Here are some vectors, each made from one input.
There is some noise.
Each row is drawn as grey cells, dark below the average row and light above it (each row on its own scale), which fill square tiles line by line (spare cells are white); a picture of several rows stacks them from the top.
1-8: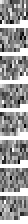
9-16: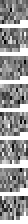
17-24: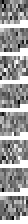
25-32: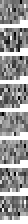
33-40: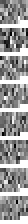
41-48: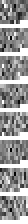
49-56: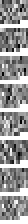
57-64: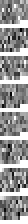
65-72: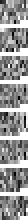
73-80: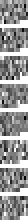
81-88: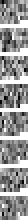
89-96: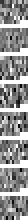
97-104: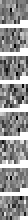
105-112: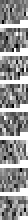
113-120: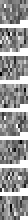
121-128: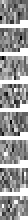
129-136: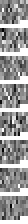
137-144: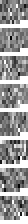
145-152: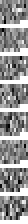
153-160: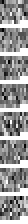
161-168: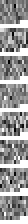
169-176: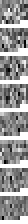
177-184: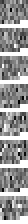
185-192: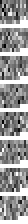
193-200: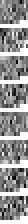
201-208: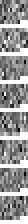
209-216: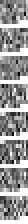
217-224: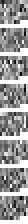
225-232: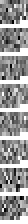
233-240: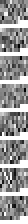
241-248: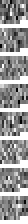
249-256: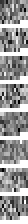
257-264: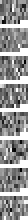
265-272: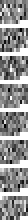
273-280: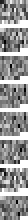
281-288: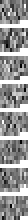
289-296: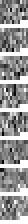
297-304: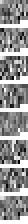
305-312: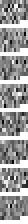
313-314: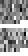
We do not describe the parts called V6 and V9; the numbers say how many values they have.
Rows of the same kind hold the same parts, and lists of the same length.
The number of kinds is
2.
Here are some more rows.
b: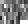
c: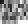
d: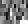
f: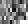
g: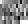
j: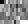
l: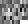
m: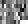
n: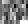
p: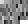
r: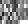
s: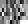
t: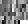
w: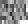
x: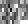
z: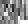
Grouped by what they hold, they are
b, d, f, g, n, p, r, s
c, j, l, m, t, w, x, z

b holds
a node of a 12-node tree, a value of V6 and a value of V9.
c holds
a node of a 7-node tree, a node of a 12-node tree, a value of V6 and a value of V9.
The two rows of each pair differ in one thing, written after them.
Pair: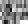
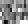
the value of V6
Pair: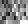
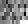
the node of one of the two trees
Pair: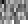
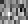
the node of one of the two trees
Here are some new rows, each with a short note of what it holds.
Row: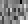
a node of a 12-node tree, a value of V6 and a value of V9
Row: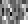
a node of a 12-node tree, a value of V6 and a value of V9
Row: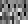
a node of a 7-node tree, a node of a 12-node tree, a value of V6 and a value of V9
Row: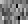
a node of a 12-node tree, a value of V6 and a value of V9
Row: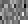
a node of a 7-node tree, a node of a 12-node tree, a value of V6 and a value of V9
